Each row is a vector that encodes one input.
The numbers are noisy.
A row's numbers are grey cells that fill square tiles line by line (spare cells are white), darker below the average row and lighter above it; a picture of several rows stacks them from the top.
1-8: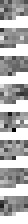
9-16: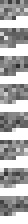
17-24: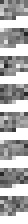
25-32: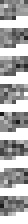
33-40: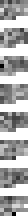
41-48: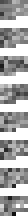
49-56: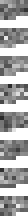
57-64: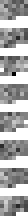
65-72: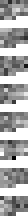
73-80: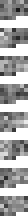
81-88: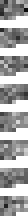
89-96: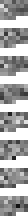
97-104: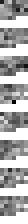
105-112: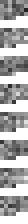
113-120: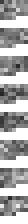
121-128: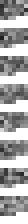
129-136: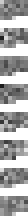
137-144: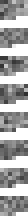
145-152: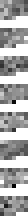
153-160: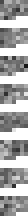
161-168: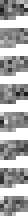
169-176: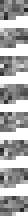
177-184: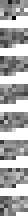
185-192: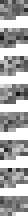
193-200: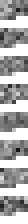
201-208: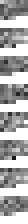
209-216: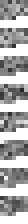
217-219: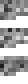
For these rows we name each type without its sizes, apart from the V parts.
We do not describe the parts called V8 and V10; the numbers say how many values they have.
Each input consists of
a point on a line, together with either a point on a line and a value of V8, or a value of V10.
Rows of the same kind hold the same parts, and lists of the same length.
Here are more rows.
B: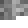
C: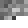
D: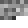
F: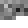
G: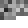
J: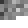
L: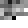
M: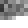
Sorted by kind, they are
B, C, D, G, J, L
F, M

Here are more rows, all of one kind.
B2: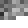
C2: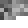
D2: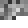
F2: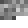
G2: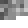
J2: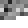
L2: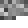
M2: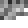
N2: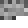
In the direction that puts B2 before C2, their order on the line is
G2, B2, C2, M2, J2, D2, F2, N2, L2.
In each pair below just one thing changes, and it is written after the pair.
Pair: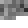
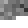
the place on one of the two lines
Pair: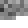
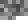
the value of V8
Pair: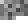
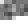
the value of V8
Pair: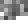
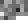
the place on one of the two lines
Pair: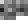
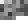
the place on one of the two lines
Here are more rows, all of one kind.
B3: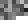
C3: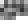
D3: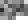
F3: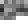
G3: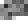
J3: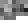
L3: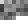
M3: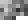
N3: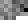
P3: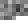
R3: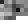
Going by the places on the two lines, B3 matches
J3 and N3.
